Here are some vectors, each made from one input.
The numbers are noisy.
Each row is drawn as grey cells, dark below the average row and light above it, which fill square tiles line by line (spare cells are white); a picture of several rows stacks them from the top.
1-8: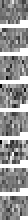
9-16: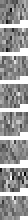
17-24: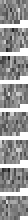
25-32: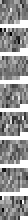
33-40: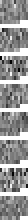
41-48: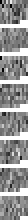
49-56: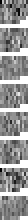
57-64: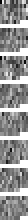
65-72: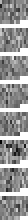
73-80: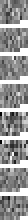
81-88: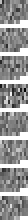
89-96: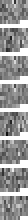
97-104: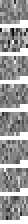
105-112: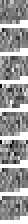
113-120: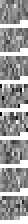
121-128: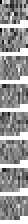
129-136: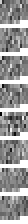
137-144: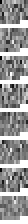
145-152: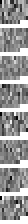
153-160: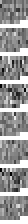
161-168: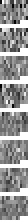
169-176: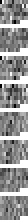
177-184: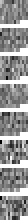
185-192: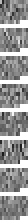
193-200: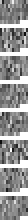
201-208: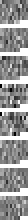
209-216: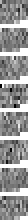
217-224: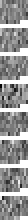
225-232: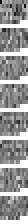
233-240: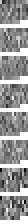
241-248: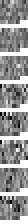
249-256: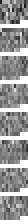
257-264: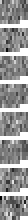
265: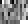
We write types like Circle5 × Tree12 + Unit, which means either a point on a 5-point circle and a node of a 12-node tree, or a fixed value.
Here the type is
(Bool × Bool × Bool × Bool × Bool + Line11) × Line11.
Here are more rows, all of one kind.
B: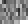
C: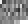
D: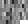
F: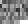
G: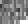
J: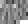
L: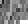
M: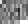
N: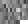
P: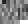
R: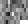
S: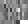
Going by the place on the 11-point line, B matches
C, F, G and M.
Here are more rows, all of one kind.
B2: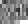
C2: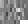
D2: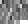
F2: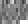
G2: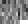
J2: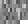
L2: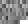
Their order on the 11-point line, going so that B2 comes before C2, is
B2, G2, D2, F2, L2, C2, J2.
